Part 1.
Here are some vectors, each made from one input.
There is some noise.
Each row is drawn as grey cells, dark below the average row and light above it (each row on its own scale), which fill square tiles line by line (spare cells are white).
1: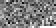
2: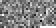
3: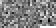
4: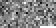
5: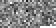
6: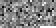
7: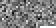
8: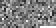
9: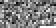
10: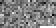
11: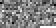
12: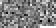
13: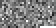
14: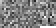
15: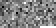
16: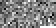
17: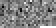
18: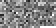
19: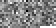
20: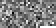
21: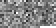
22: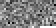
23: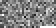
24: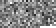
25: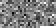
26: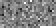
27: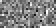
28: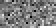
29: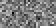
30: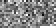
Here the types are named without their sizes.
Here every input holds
a label.
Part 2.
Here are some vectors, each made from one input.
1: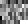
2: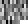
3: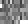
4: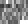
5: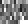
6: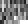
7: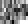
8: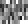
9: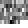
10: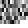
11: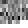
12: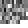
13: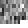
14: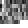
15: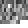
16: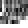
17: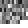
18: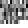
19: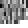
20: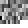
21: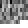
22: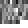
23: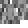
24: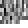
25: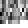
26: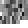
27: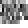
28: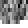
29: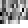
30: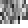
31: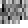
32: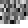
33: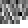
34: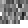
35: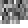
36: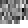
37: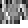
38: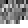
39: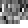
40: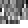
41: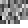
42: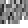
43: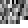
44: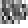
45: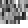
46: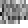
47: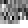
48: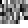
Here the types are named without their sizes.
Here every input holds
a label.
